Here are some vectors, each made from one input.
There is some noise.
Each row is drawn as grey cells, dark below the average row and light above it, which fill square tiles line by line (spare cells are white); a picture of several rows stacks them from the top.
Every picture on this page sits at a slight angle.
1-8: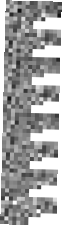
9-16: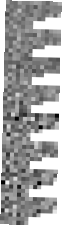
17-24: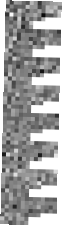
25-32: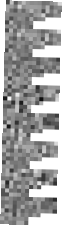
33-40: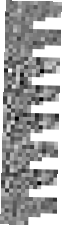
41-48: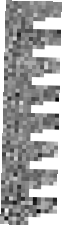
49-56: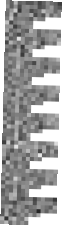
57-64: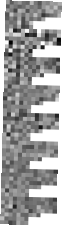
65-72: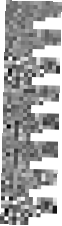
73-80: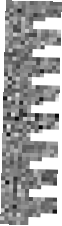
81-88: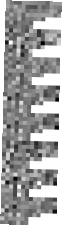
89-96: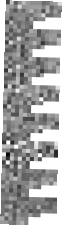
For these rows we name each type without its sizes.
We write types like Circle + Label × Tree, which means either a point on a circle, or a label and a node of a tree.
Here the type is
Bool × List(Line).
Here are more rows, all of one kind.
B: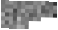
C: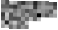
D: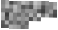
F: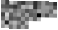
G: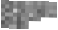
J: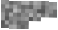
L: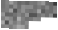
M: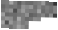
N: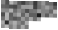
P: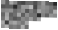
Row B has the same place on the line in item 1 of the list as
C, F, G and N.
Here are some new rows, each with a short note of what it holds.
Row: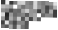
a true/false value, together with the empty list
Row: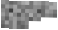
a true/false value, together with a list of three items
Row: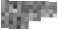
a true/false value, together with a list of one item
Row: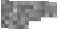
a true/false value, together with a list of two items
